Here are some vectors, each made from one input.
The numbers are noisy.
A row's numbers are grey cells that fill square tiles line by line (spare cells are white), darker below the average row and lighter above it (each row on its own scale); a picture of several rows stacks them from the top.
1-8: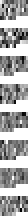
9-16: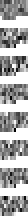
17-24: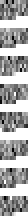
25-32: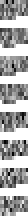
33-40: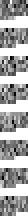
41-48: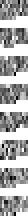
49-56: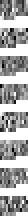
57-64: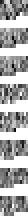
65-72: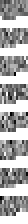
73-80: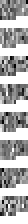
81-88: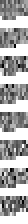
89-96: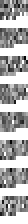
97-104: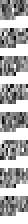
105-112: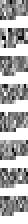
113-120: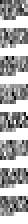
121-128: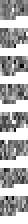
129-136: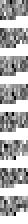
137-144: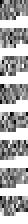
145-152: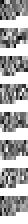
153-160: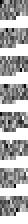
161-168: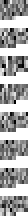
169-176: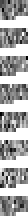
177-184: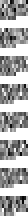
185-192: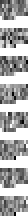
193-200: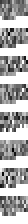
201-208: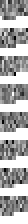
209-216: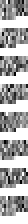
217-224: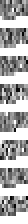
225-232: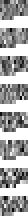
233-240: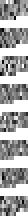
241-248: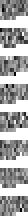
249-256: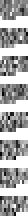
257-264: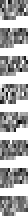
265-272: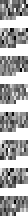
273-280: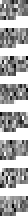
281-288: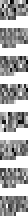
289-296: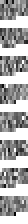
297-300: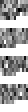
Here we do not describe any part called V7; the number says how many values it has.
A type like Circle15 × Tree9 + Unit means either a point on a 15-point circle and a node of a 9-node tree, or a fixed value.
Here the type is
(Label6 + Tree14) × V7 + Label9.
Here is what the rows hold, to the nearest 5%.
About 30% of them hold one of 9 labels. The rest hold a value of V7, together with either one of 6 labels, or a node of a 14-node tree.
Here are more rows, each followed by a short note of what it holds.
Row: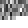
a node of a 14-node tree and a value of V7
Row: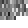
one of 6 labels and a value of V7
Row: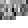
one of 9 labels
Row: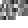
one of 9 labels
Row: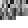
one of 9 labels
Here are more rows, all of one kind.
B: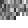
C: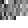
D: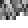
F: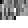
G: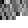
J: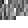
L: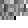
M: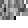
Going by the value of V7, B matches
D and G.
